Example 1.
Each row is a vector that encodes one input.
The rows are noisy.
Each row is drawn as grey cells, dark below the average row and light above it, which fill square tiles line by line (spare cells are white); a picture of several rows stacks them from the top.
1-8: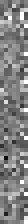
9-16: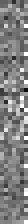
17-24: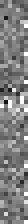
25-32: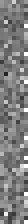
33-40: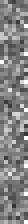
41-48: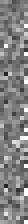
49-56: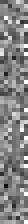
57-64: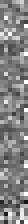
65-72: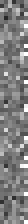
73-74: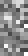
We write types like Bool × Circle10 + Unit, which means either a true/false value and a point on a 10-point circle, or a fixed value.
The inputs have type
Circle11 + Unit.
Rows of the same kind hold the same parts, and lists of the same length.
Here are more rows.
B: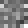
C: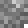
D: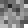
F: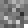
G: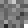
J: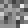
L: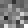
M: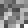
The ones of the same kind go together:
B, C, D, F, G, L, M
J

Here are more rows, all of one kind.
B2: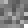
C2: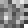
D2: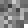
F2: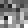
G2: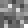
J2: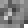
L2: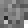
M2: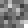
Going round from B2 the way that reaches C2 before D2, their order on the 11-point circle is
B2, J2, C2, D2, L2, F2, M2, G2.
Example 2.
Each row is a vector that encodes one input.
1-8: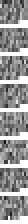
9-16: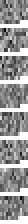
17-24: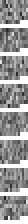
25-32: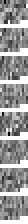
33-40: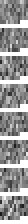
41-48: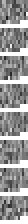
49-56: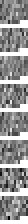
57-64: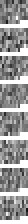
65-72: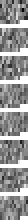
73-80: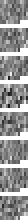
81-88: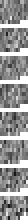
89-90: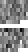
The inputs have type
Line11.
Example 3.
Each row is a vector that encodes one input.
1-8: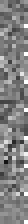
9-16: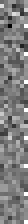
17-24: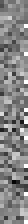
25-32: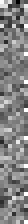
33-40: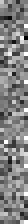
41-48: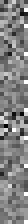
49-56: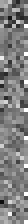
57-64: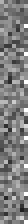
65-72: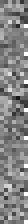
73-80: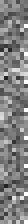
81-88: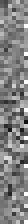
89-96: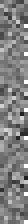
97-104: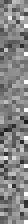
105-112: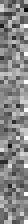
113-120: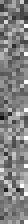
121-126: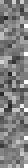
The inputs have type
Circle19.
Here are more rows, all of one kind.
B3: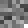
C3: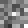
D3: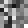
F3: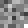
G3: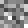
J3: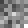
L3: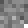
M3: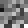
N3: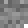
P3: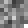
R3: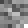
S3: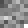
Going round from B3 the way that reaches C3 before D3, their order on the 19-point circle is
B3, L3, R3, F3, N3, P3, G3, J3, C3, M3, S3, D3.
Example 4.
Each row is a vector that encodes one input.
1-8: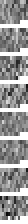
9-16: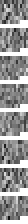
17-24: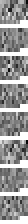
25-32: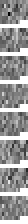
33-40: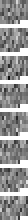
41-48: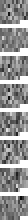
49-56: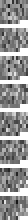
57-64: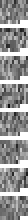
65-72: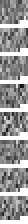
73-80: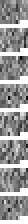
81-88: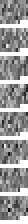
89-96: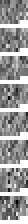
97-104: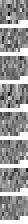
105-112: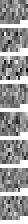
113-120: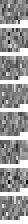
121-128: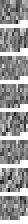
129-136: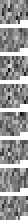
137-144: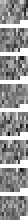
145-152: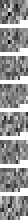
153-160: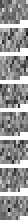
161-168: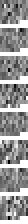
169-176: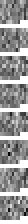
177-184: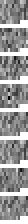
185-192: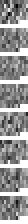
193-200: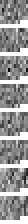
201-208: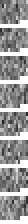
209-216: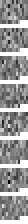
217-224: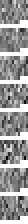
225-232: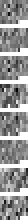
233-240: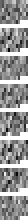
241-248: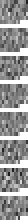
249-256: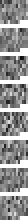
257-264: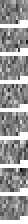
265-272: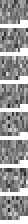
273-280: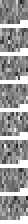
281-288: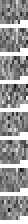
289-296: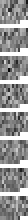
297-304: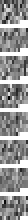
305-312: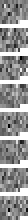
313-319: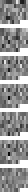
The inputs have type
Line10.
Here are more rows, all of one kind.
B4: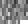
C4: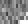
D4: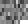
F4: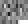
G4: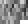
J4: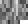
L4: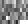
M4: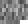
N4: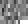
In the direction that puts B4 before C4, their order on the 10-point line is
G4, B4, N4, D4, J4, M4, C4, L4, F4.
